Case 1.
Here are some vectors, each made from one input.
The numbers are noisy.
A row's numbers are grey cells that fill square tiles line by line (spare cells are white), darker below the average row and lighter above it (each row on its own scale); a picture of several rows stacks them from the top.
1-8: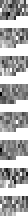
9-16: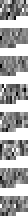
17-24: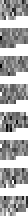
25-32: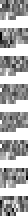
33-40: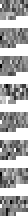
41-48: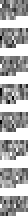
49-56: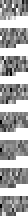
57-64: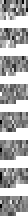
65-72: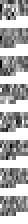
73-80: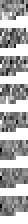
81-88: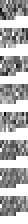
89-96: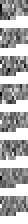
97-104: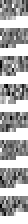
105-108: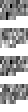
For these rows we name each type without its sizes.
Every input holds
either a node of a tree, or four true/false values.
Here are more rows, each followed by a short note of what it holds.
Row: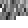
a node of a tree
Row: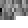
four true/false values
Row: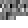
a node of a tree
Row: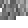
a node of a tree
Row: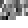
a node of a tree
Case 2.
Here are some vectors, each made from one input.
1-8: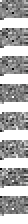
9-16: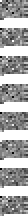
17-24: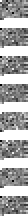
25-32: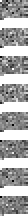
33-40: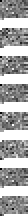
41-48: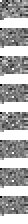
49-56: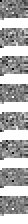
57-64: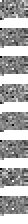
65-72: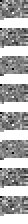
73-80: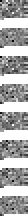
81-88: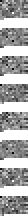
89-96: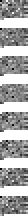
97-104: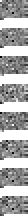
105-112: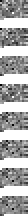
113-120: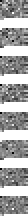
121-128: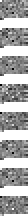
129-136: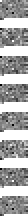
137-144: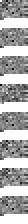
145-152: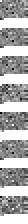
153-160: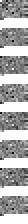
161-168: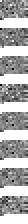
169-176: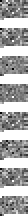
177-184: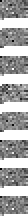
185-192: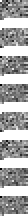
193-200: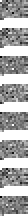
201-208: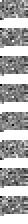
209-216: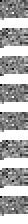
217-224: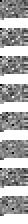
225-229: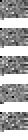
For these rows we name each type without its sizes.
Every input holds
a point on a line and a true/false value.
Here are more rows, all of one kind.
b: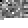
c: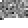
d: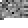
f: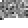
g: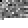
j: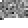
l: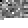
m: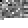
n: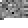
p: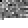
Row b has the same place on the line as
c, j and l.
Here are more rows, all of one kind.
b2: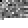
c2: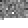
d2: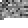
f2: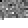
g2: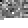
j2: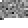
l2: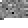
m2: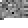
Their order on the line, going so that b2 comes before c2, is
g2, j2, b2, l2, m2, f2, d2, c2.
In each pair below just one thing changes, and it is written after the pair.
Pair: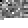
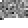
the true/false value
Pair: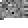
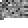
the place on the line
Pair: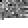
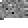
the true/false value
